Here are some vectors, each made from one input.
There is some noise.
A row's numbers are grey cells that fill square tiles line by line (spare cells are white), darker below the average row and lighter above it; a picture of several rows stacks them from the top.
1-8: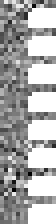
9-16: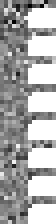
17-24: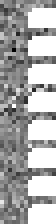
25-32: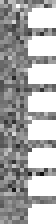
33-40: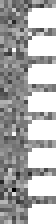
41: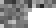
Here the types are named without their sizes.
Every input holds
a label and a true/false value.
